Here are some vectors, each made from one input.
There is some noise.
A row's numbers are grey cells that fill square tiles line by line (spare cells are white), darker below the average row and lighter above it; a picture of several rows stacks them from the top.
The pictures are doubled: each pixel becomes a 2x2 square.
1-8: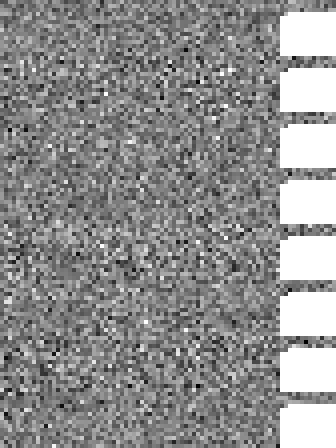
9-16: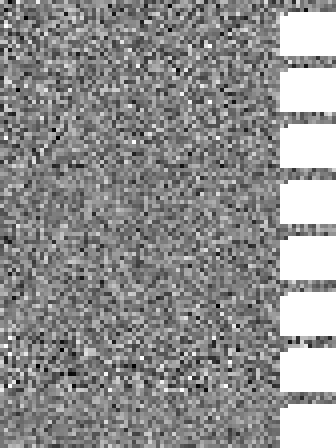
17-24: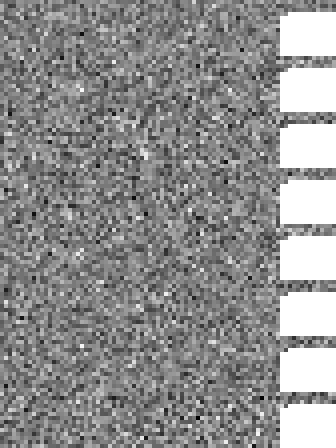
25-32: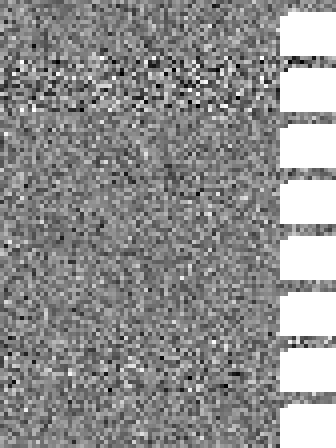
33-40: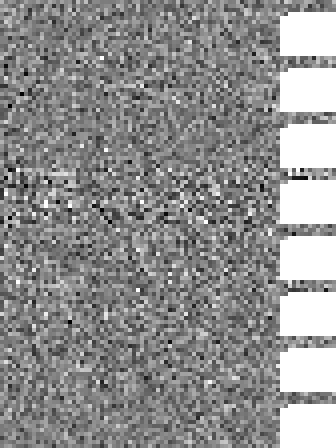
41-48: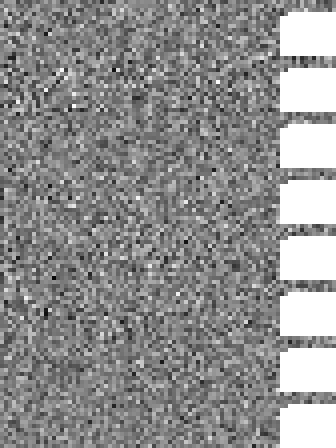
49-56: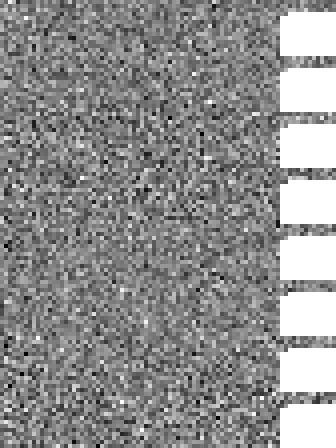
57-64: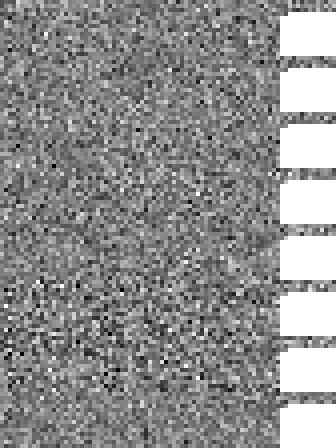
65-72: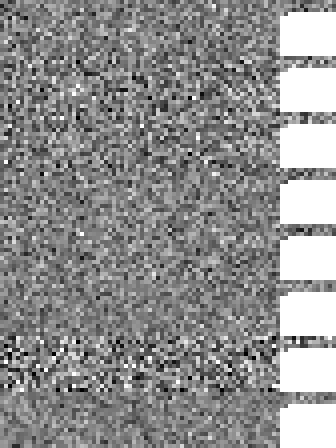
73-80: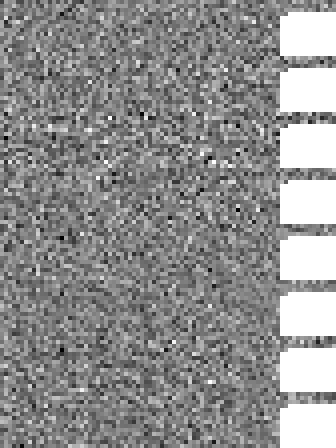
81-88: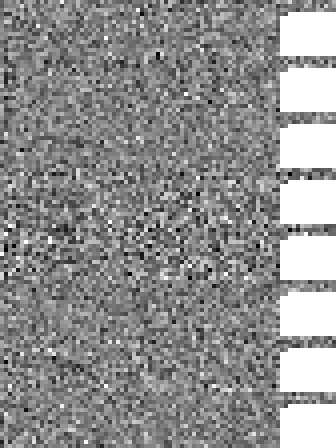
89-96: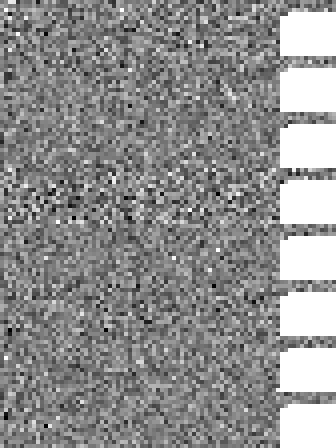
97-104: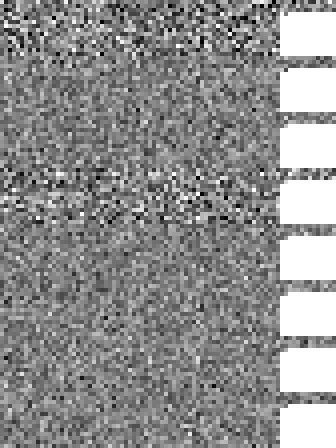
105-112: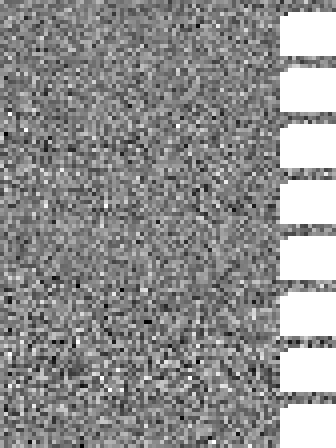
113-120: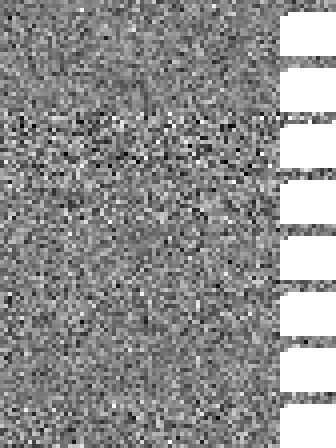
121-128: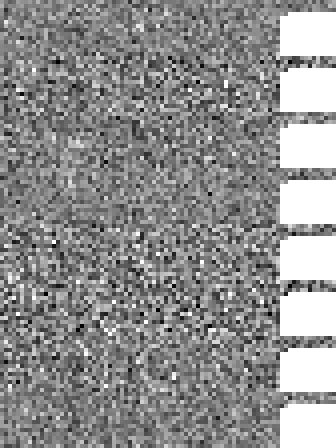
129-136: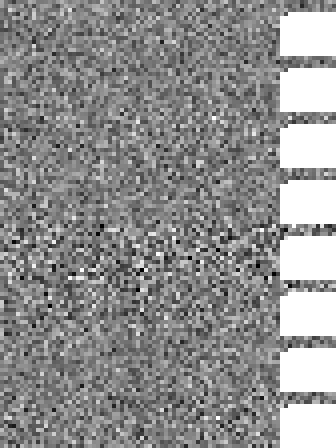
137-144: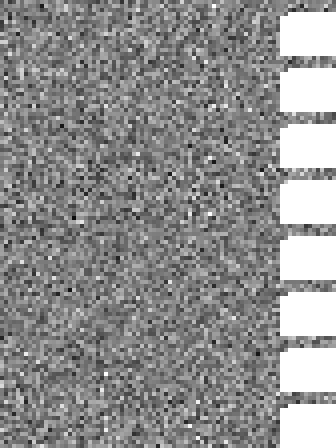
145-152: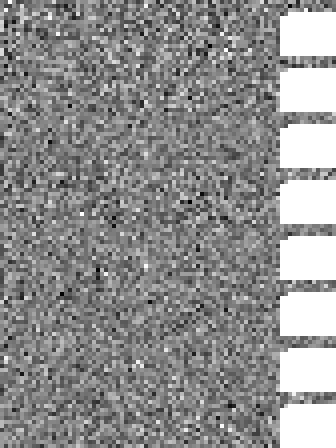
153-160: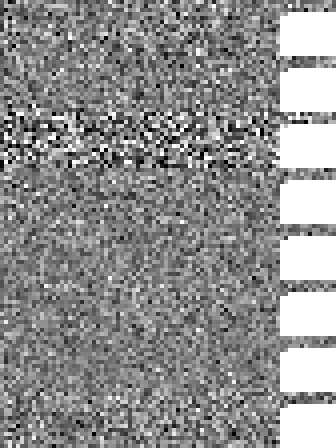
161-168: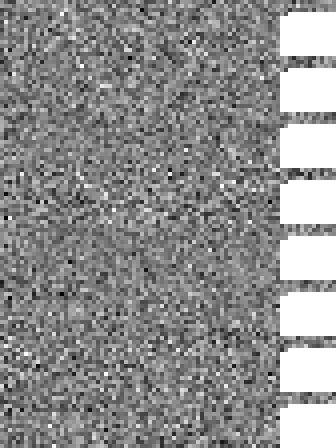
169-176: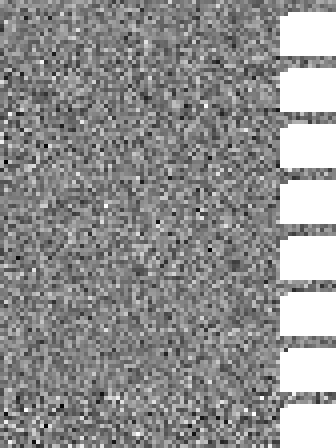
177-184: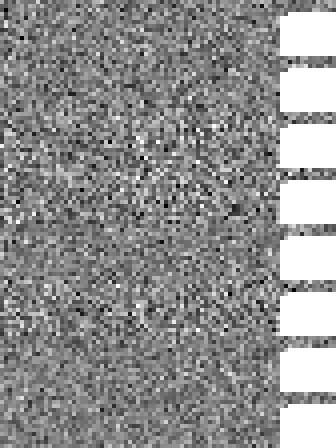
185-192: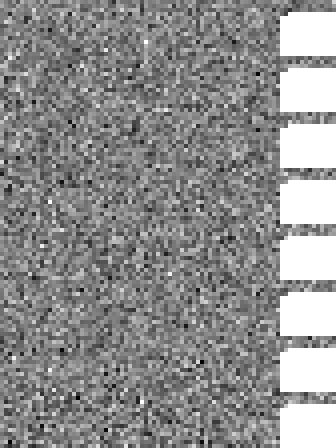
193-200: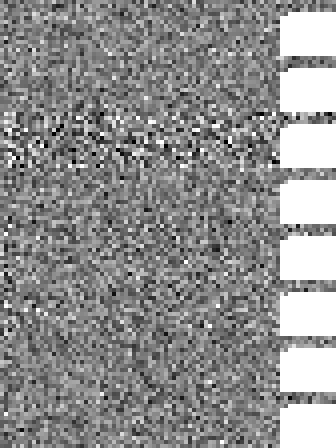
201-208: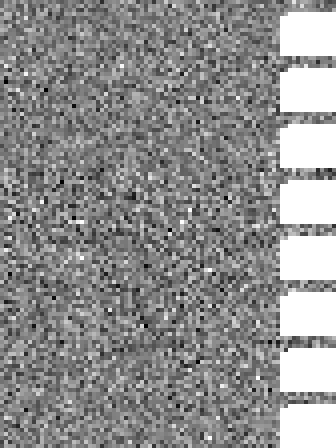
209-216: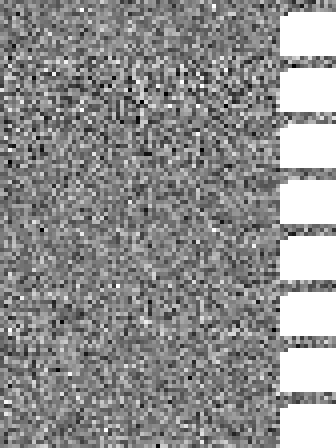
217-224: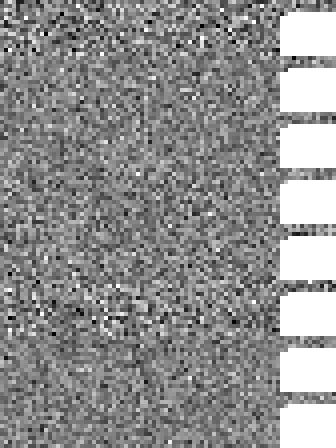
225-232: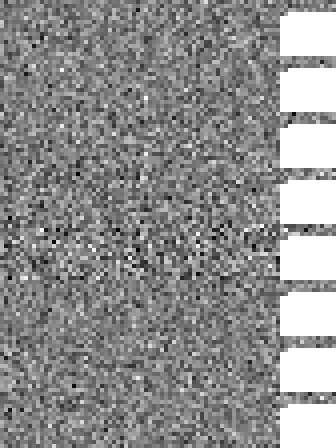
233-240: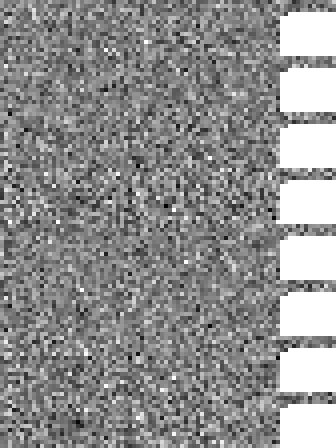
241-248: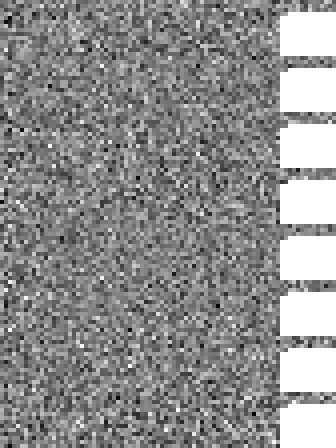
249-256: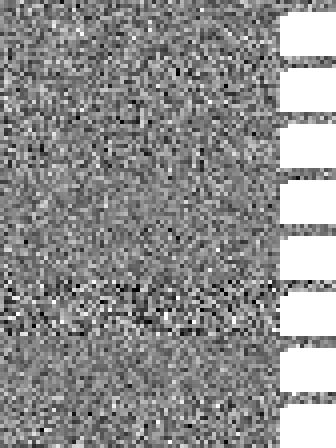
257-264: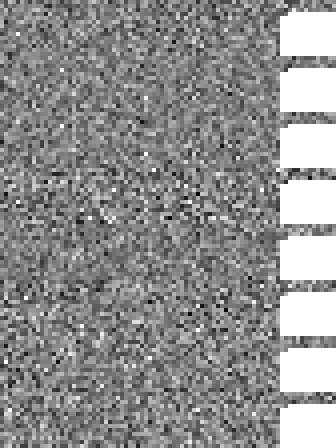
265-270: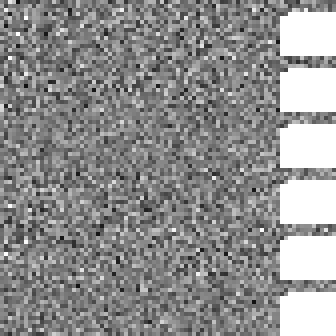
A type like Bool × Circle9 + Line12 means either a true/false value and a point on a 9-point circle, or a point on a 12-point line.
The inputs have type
Bool × Label8.
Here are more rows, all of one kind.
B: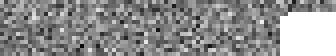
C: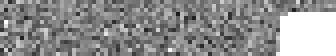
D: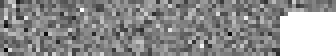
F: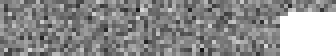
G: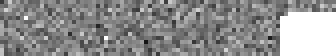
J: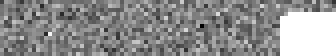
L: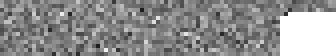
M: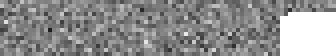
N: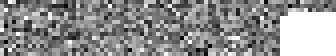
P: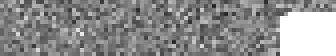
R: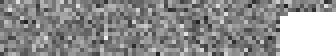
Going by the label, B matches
L, M and P.
